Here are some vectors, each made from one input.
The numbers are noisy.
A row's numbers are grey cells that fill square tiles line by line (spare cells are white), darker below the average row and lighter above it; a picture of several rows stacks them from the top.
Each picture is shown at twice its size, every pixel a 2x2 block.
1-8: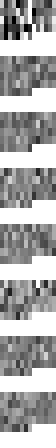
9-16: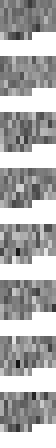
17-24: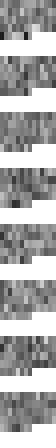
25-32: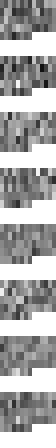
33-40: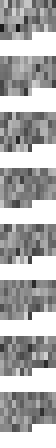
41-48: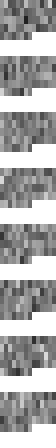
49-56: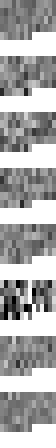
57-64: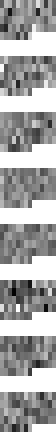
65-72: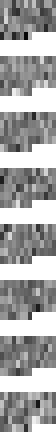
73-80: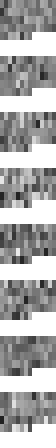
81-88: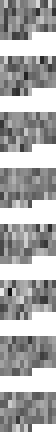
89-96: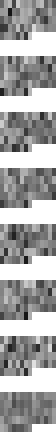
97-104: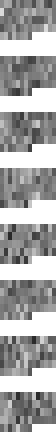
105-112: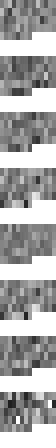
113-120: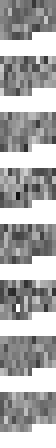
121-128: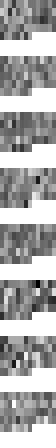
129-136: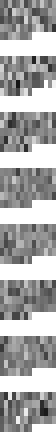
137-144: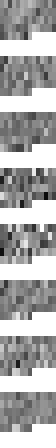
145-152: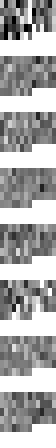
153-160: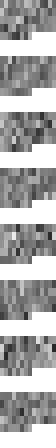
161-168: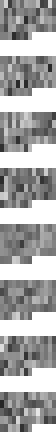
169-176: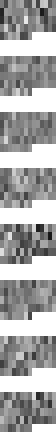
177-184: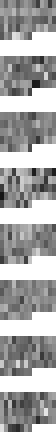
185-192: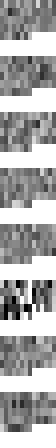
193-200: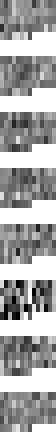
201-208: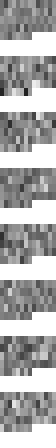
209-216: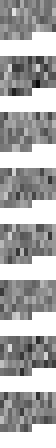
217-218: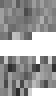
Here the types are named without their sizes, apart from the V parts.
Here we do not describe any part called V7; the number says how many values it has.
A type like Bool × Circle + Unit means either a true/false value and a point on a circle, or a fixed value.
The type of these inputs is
List(Bool × V7).
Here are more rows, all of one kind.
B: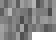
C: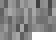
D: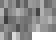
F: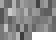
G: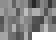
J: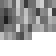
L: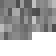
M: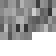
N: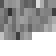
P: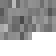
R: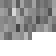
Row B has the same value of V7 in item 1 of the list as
C and M.
